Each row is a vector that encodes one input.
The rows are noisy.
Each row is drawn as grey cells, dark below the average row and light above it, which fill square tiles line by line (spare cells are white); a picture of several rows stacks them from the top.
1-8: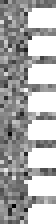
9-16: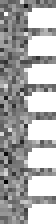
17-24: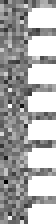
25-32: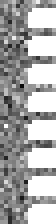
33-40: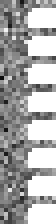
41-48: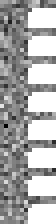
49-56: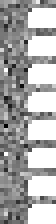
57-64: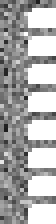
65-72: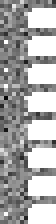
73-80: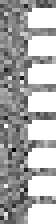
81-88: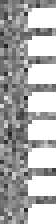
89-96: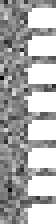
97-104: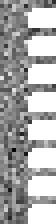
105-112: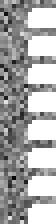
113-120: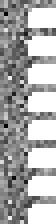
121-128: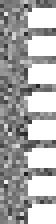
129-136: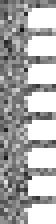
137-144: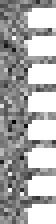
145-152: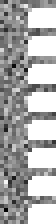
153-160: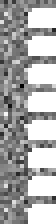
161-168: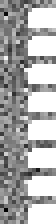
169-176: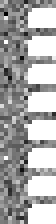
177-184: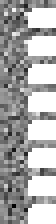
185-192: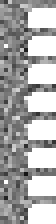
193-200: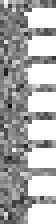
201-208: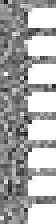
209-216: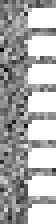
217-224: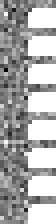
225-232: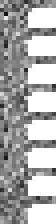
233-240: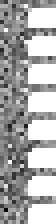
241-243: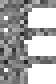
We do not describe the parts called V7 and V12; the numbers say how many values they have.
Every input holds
a true/false value and a value of V12, together with either a point on a 4-point line, or a value of V7.
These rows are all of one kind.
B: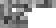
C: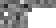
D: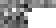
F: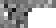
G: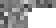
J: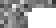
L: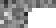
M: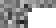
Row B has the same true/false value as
G and M.
